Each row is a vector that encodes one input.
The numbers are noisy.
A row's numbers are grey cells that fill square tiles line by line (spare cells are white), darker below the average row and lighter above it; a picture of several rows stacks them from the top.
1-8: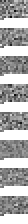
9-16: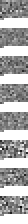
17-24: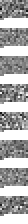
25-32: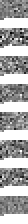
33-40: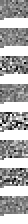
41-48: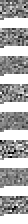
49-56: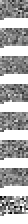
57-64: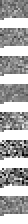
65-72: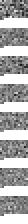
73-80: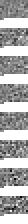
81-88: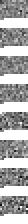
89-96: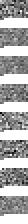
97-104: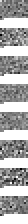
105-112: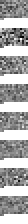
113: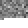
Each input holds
a list of up to three points on a 6-point line.
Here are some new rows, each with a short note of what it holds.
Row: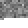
a list of three items
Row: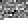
the empty list
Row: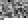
a list of one item
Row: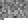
a list of three items
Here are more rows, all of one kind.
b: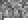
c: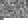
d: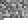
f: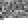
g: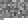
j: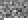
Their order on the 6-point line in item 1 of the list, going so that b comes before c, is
b, d, j, c, f, g.
